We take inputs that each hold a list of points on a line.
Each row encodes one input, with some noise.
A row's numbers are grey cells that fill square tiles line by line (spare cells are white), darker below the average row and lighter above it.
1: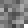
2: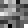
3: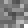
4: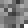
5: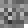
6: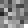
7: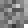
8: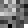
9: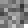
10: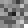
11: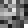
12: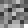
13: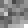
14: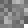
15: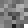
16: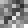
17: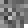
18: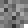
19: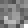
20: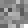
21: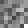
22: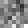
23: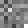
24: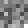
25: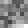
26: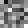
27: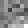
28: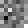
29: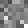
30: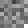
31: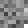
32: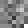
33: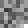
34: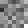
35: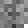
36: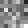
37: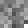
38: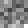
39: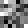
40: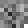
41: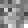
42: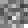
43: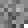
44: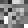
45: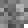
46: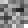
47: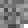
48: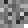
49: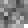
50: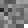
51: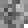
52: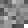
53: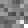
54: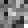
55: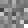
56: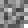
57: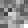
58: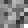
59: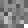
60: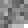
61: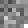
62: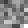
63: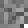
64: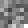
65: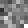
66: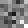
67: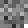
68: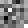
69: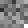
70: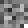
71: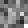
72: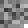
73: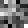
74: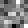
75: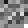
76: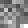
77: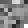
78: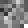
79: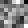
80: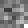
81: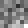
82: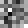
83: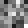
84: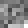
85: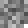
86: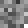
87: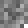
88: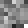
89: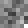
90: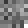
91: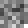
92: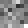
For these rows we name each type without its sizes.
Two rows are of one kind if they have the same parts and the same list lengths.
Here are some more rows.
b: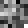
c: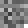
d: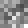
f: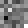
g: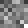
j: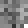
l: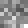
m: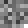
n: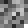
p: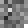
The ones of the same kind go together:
b
c, f, j, m, n, p
d, g, l

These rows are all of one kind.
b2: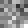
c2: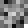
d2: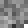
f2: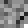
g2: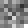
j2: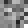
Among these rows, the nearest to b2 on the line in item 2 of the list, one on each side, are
g2 and j2.
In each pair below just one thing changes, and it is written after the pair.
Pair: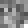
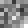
the place on the line in item 2 of the list
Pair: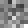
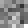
the place on the line in item 2 of the list
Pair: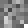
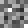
the place on the line in item 1 of the list
